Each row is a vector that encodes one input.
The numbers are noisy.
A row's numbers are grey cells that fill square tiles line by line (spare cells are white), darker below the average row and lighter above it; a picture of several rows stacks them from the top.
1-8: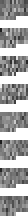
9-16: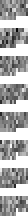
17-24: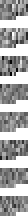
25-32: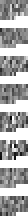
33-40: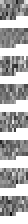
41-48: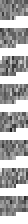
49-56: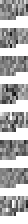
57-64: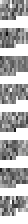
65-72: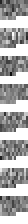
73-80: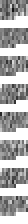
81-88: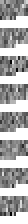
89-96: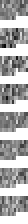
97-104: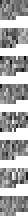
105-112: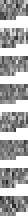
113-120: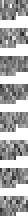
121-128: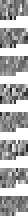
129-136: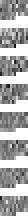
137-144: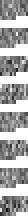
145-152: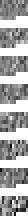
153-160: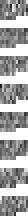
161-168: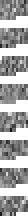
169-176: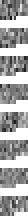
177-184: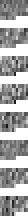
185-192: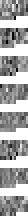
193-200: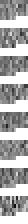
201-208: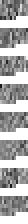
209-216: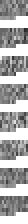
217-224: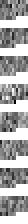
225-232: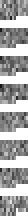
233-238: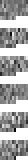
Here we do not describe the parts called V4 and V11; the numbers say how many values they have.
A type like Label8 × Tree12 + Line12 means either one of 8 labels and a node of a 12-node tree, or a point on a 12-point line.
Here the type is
(Line6 + Line9) × V4 + V11.
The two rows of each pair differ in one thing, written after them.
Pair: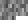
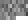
the place on the 9-point line
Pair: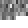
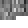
the place on the 9-point line
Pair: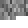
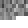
the value of V4
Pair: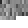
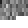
the place on the 9-point line
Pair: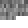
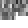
the place on the 9-point line
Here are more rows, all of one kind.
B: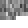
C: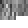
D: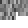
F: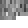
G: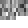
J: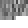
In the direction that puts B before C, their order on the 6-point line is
J, B, F, D, C, G.
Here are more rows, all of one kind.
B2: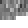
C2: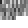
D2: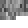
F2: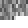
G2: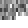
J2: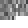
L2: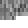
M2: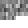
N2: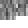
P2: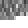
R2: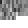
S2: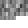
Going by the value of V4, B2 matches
J2, L2 and N2.
